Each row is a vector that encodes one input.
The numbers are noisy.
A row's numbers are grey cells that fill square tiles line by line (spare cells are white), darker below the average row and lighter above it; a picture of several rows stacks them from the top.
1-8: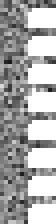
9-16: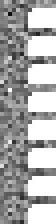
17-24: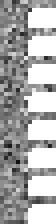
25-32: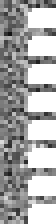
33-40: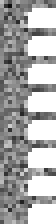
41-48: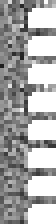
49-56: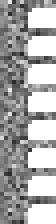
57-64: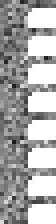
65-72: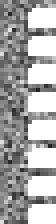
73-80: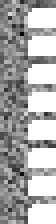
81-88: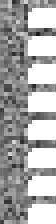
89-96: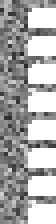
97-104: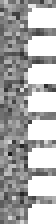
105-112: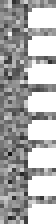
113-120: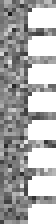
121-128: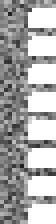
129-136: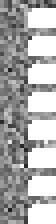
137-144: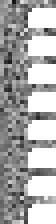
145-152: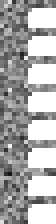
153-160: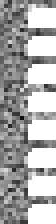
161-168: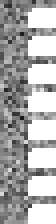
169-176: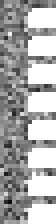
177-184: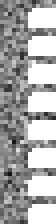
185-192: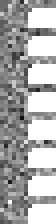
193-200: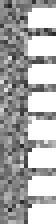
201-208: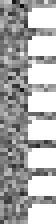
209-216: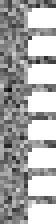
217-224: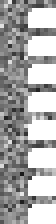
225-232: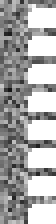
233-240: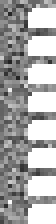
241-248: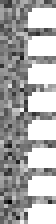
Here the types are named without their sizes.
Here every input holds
a point on a line, together with either a fixed value, or a node of a tree.
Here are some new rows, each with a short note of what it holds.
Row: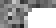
a point on a line
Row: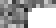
a point on a line and a node of a tree
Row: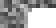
a point on a line
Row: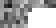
a point on a line and a node of a tree
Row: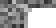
a point on a line
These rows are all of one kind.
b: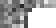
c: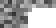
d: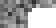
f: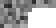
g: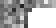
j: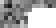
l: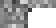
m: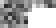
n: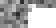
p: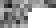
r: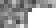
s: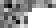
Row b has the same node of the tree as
g, r and s.
